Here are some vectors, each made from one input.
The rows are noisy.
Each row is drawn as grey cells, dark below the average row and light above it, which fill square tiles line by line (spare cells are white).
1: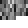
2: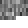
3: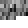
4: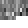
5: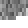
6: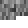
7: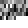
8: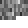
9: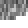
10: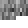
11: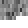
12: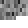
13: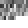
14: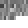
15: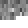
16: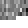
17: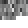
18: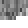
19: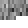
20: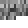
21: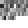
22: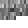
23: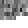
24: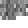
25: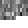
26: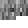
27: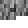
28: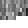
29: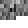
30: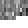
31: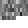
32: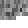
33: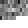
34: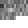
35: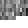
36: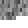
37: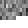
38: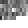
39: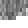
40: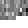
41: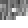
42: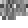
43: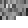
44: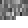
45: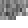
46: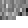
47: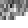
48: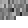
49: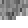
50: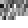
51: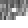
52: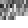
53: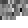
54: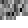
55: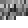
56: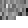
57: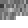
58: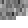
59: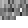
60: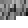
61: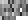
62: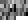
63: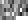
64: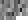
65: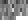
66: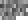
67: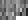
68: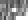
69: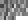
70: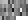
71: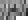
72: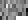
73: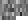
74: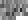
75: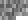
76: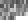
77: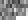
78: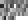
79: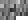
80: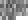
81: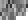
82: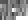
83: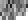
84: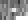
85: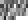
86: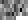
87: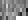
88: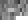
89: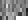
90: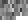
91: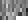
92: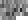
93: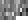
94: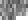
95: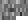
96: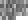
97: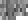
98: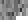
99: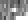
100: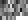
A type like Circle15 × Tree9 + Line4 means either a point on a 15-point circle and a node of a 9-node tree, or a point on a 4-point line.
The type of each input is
Bool × (Line4 + Line5) × Line5.
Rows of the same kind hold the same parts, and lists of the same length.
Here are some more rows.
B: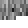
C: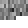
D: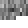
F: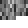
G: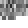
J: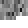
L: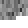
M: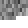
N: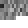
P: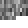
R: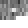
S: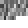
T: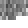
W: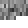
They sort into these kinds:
B, C, D, F, P, W
G, J, L, M, N, R, S, T

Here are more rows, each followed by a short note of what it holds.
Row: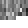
a point on a 4-point line, a point on a 5-point line and a true/false value
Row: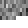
a point on a 4-point line, a point on a 5-point line and a true/false value
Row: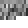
a point on a 4-point line, a point on a 5-point line and a true/false value
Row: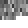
a point on each of two 5-point lines and a true/false value
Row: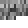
a point on a 4-point line, a point on a 5-point line and a true/false value
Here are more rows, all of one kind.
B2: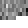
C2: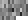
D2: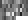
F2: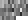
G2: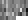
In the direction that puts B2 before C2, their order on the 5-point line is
D2, G2, B2, C2, F2.
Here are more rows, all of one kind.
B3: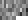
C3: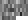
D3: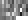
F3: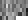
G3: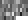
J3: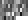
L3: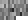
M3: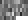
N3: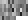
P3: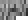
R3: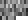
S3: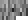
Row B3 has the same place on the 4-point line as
D3, F3, L3 and N3.
